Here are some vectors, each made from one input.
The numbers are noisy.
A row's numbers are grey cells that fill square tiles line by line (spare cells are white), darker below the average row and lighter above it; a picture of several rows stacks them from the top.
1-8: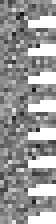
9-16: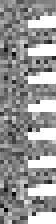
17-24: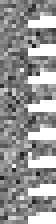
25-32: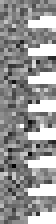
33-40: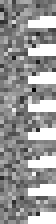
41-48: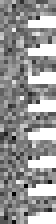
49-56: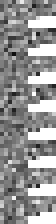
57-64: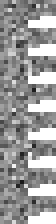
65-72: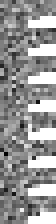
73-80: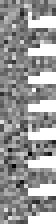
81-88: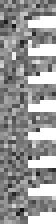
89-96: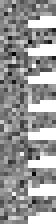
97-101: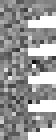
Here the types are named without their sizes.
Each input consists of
a point on a line, together with either a point on a line, or a node of a tree.
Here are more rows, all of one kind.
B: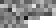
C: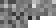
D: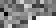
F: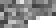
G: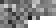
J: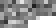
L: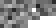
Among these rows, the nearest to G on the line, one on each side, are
B and C.
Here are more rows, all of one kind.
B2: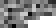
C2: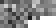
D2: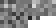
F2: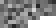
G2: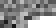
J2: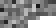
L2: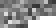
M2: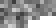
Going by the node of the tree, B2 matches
F2 and L2.
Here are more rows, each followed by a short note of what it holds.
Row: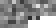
a point on each of two lines
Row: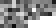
a point on a line and a node of a tree
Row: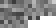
a point on a line and a node of a tree
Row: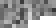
a point on each of two lines
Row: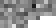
a point on each of two lines
